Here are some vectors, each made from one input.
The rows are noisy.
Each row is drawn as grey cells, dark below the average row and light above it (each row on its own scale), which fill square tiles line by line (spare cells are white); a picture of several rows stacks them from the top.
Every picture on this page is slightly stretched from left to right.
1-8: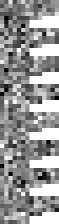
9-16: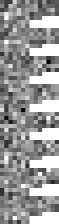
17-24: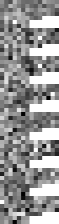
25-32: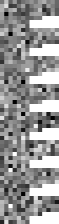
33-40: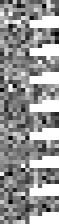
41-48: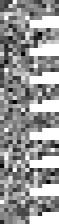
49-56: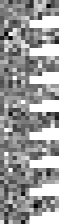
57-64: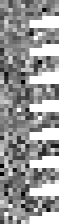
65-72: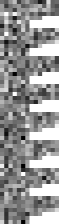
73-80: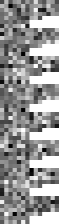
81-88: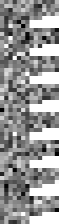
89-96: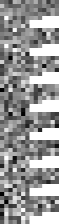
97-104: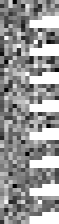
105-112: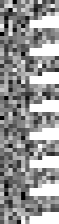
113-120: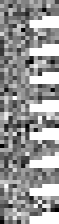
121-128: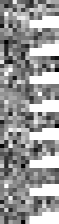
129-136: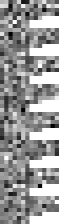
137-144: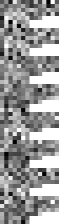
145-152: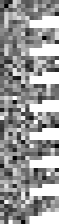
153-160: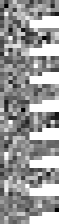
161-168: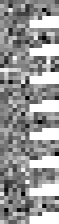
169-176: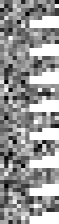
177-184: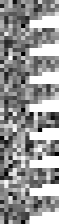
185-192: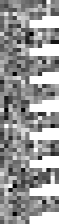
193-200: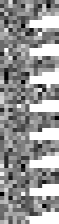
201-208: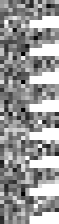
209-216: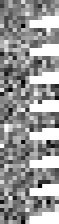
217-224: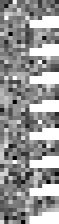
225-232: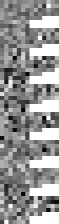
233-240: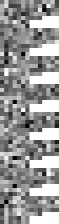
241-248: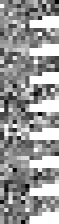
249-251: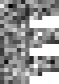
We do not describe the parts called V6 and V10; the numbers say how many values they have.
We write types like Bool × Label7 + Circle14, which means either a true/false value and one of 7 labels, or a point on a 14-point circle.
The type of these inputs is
Bool × Line5 × (Tree9 + V10) + V6 × V6.
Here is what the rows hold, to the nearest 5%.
About 75% of them hold a point on a 5-point line and a true/false value, together with either a node of a 9-node tree, or a value of V10. The rest hold two values of V6.
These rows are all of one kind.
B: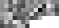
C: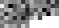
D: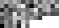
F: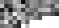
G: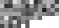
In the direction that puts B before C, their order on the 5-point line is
D, F, B, G, C.
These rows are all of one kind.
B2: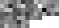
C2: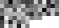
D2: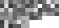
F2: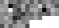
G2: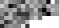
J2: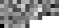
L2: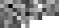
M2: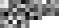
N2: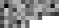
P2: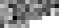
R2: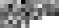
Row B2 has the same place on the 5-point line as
D2, F2, G2 and L2.
